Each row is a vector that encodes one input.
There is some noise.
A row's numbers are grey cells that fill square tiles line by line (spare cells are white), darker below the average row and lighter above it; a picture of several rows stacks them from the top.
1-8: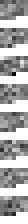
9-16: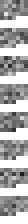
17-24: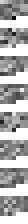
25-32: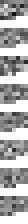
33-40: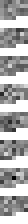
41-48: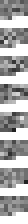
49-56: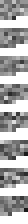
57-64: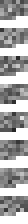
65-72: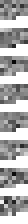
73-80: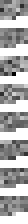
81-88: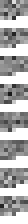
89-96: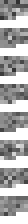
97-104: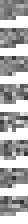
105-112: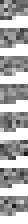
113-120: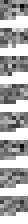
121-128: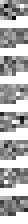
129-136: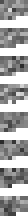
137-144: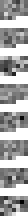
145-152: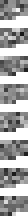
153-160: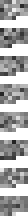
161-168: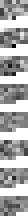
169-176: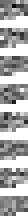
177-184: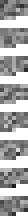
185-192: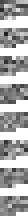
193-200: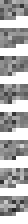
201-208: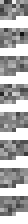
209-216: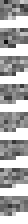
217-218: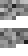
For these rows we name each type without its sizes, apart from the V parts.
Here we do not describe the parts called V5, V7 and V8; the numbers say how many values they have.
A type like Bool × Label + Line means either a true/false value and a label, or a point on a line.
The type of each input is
List(Line) + V5 × V7 × V8.
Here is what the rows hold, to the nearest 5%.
About 30% of them hold a value of V5, a value of V7 and a value of V8. The rest are lists of points on a line.
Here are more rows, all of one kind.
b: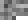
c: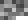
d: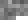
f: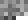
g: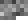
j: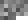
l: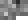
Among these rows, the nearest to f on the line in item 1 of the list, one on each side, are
d and j.
